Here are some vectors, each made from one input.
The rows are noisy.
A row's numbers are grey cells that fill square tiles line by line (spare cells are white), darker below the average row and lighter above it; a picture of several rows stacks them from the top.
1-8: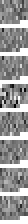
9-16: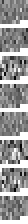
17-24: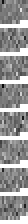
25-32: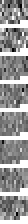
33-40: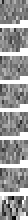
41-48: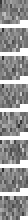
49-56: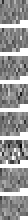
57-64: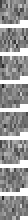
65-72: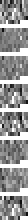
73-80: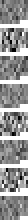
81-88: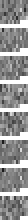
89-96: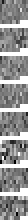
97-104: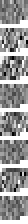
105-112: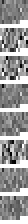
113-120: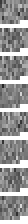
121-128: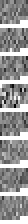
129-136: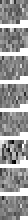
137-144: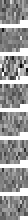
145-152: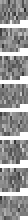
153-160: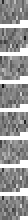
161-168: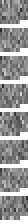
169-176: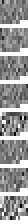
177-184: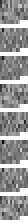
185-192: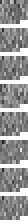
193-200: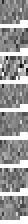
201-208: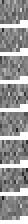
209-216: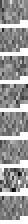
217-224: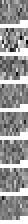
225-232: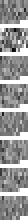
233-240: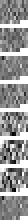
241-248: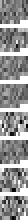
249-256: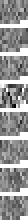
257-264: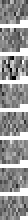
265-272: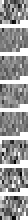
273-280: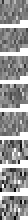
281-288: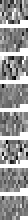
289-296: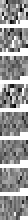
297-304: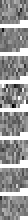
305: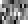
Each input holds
either a point on a 19-point circle, or a fixed value, or two labels (each one of 5).
